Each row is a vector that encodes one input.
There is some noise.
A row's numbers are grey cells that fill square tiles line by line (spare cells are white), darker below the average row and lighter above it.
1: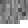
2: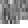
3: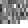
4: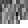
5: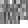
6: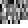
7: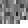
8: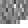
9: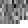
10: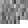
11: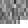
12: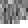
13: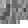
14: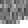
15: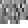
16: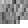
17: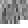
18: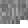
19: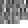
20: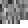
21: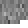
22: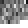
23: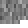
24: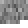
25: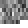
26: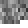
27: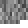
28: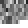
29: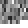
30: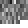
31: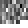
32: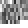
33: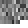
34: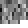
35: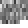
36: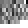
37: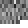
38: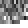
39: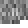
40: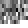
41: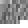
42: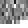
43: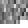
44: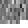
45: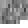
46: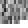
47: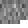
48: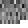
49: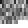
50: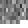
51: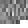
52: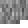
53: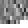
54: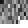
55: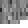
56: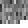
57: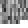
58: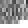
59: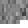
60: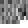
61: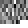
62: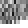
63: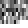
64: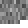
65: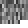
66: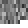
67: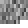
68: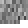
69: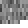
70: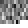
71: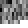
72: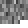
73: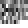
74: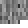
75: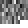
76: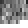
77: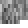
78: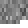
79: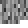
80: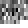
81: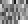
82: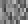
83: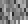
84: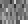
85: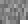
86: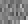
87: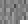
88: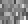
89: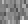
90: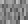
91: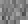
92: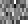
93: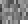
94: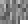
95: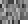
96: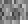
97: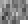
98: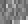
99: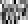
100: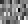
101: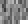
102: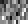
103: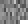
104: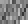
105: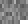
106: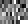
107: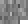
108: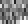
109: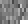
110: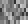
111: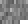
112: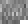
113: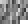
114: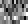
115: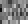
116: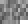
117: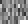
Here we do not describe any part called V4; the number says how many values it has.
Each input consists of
a list of up to three items, each a true/false value and a value of V4.
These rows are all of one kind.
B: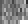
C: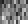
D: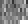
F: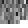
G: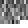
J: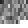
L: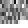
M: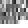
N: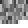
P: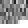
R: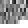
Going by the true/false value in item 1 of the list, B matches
C, D, M and N.
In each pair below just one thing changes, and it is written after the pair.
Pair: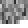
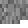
the true/false value in item 1 of the list
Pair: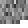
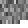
the true/false value in item 1 of the list
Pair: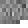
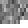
the value of V4 in item 1 of the list
